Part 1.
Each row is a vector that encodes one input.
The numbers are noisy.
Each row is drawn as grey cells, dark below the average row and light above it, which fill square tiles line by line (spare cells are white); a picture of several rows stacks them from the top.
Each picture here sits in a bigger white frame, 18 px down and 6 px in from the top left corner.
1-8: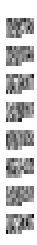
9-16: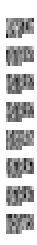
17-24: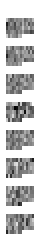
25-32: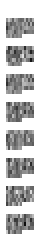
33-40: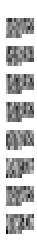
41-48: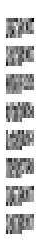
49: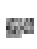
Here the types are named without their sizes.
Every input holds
a point on a line.
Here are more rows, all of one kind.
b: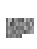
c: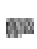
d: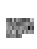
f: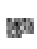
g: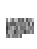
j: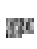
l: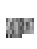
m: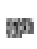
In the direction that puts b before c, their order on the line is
j, l, b, g, c, m, f, d.
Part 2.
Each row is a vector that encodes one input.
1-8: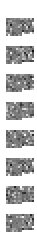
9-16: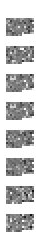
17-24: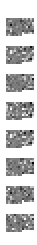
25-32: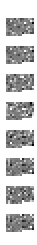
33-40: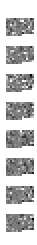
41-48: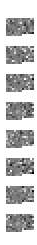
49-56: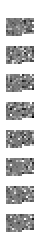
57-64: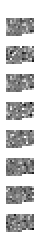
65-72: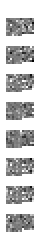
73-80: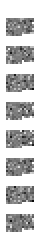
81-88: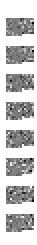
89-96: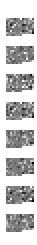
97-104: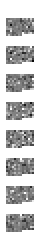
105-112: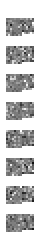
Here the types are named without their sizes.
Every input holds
five true/false values.
